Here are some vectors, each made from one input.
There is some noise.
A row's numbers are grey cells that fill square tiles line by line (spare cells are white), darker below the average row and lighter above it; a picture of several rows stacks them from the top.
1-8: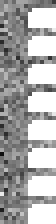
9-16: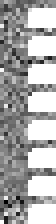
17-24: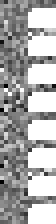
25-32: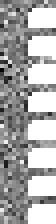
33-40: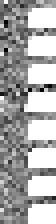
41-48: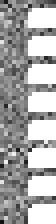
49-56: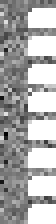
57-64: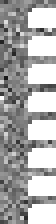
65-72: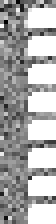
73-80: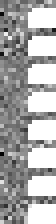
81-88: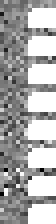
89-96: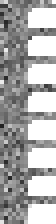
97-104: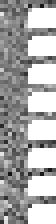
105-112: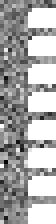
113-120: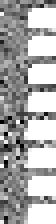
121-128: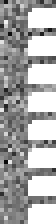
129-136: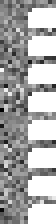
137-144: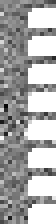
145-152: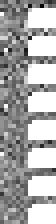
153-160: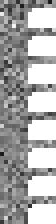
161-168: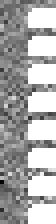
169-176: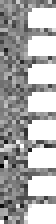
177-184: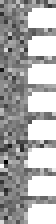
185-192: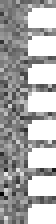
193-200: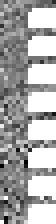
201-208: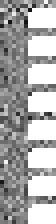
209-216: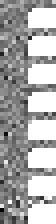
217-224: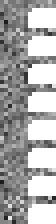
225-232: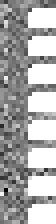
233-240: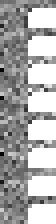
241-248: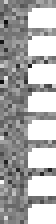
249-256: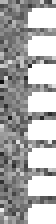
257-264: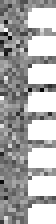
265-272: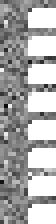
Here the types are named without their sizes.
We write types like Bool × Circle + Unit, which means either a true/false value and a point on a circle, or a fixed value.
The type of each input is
Bool × (Tree + Unit).
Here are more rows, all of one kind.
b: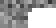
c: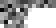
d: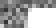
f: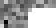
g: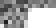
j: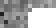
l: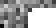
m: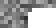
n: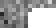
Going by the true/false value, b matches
l and m.
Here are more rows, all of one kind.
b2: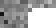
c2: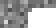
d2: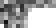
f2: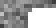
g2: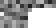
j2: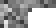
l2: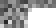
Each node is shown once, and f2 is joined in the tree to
g2.
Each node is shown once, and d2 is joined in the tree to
j2.
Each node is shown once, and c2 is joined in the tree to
l2.
